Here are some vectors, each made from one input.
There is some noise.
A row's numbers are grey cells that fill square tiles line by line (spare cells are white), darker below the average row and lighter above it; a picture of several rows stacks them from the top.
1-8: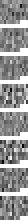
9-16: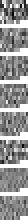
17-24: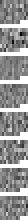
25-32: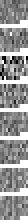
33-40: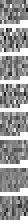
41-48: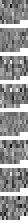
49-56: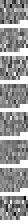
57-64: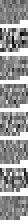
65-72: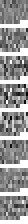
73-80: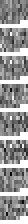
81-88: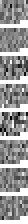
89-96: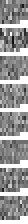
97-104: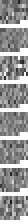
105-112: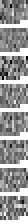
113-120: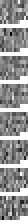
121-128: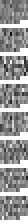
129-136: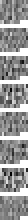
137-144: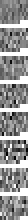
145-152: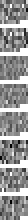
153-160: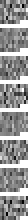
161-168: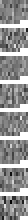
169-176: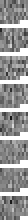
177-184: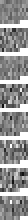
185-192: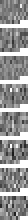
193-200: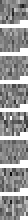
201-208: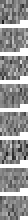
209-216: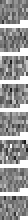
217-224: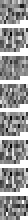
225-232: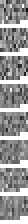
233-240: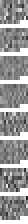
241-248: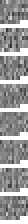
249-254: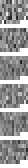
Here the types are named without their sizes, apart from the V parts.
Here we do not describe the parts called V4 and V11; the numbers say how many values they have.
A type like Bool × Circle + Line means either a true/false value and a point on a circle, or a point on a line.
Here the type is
Bool × Circle + Tree × V4 × V11 + Unit.
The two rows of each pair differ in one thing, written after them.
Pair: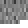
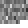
the value of V4
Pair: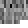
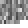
the value of V4
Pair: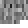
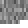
the value of V4
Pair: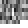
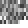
the value of V11
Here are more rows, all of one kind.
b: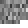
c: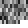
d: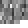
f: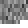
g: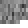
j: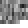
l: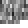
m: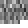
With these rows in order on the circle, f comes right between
b and d.
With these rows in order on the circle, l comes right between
c and m.
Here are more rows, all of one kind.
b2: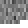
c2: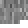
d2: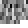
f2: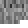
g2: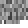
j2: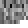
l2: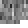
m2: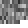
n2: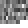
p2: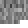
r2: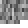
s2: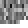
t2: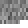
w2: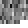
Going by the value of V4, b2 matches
d2, f2, m2 and r2.
